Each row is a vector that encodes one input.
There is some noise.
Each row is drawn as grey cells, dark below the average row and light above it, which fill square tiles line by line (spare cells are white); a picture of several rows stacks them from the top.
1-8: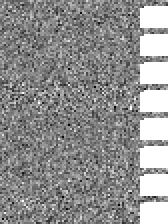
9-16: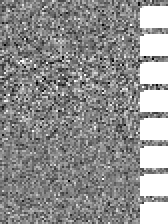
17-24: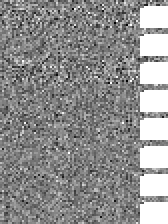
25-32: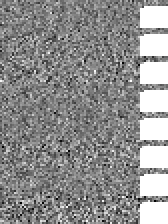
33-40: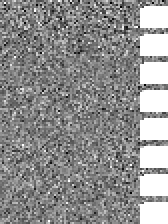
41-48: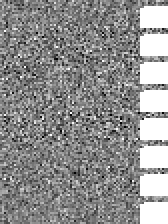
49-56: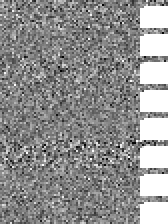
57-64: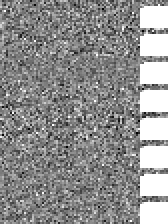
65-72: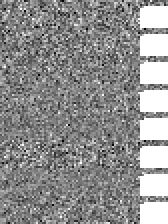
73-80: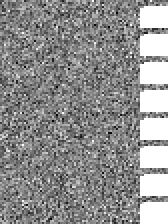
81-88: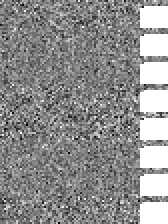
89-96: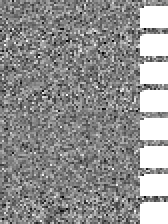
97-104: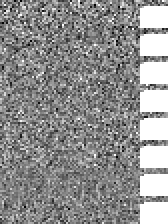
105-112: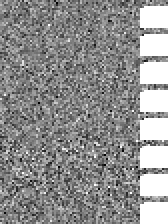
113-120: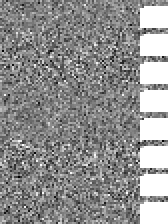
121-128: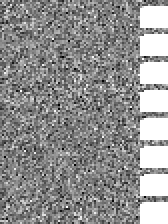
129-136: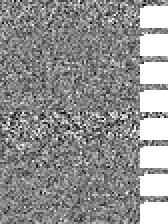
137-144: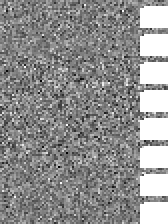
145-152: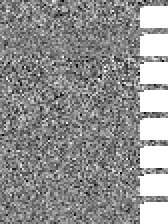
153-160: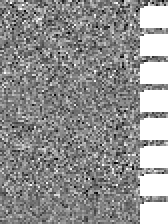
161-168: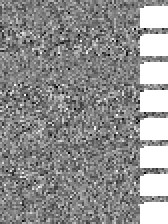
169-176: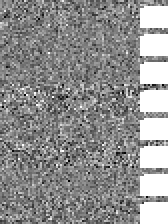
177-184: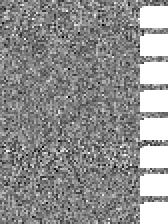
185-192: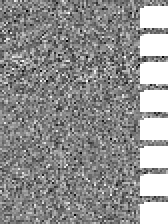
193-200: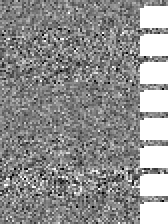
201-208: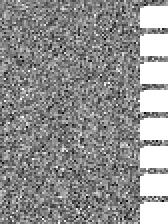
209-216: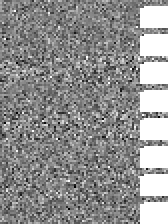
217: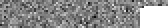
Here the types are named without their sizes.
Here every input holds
either a point on each of two lines, or a list of points on a circle.
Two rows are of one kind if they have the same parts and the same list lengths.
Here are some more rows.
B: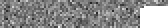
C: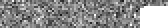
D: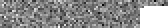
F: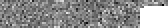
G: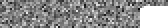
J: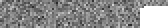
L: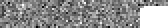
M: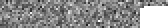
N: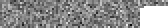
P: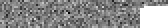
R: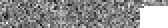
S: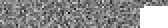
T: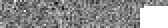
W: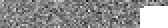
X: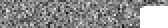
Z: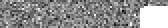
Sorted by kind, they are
B, P, S
C, G, L, X, Z
D, F, W
J, M, N, T
R

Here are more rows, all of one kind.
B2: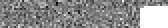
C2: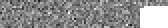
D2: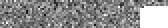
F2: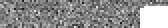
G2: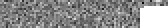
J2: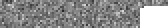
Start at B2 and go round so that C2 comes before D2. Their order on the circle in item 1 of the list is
B2, G2, J2, C2, F2, D2.
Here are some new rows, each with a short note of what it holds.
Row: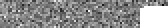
the empty list
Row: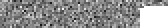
a list of one item
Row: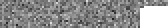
a list of two items
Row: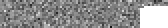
a list of one item
